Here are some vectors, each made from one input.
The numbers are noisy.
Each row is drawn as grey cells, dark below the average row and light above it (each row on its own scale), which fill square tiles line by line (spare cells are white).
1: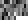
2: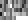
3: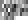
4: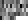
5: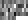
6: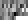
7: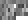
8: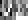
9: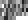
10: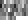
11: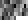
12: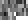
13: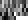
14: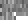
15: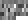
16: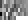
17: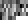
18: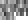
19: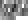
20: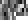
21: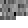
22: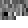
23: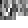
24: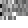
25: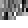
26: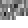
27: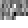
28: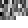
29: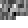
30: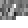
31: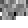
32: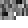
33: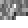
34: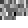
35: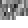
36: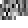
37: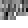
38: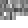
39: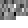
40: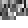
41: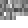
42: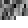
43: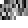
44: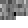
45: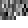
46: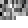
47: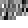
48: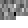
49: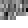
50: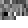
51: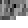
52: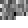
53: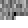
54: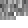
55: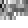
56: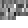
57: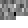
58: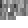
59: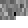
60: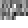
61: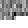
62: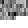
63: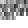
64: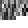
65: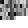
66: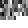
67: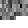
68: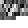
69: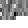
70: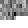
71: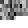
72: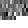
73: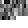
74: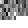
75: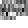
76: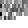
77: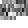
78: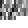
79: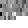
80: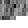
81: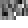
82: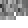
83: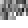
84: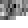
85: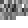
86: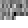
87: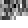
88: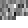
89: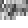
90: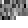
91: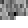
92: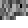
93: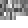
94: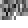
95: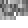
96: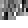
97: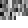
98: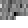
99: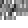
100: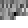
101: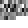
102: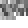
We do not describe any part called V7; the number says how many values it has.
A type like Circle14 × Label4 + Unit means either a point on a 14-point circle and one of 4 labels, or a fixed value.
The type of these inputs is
(Bool × Bool × Bool + Line4) × V7.
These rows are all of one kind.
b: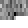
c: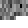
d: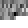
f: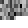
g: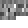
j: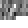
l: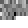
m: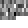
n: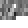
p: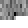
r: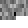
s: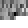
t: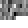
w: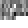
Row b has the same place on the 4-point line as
d, p and s.
